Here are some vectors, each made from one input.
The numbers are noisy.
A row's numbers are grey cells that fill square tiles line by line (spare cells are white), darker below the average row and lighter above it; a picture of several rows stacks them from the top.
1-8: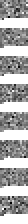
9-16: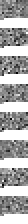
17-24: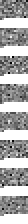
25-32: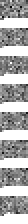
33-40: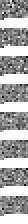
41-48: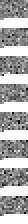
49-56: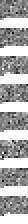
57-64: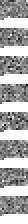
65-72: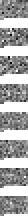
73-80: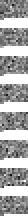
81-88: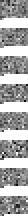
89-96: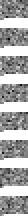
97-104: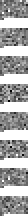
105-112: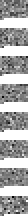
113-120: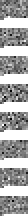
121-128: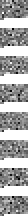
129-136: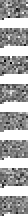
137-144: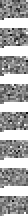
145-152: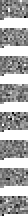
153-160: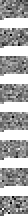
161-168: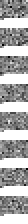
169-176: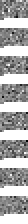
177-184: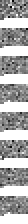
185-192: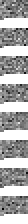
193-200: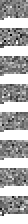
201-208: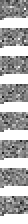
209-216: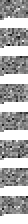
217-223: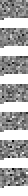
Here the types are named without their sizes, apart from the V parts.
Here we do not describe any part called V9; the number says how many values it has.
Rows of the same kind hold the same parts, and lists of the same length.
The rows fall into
4 kinds.
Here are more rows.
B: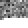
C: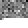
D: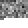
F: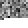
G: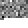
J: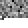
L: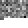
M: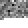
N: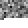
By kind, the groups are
B, D, M
C
F, G, J, N
L

